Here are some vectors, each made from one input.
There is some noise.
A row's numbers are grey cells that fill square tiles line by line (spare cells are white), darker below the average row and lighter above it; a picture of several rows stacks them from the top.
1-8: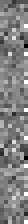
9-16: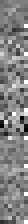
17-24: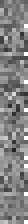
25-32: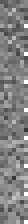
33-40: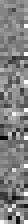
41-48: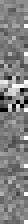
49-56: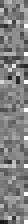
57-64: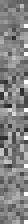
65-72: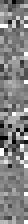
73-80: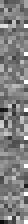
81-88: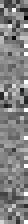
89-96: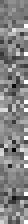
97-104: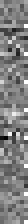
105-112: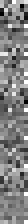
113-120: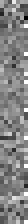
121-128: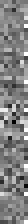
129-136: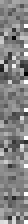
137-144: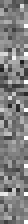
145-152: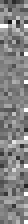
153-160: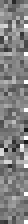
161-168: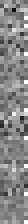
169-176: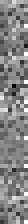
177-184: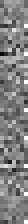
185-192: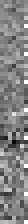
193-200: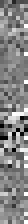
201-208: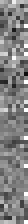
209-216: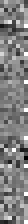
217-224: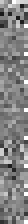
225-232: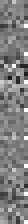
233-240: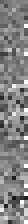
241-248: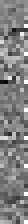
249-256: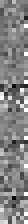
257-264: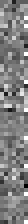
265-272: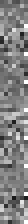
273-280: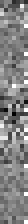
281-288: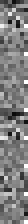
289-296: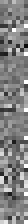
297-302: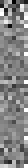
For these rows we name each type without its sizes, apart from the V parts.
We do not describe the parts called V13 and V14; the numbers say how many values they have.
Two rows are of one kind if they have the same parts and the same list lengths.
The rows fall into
4 kinds.
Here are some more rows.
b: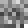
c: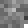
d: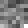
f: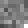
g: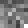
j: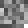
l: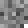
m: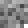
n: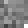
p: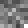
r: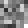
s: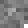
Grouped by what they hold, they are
b, l
c, g, j, n, p, s
d, f, r
m

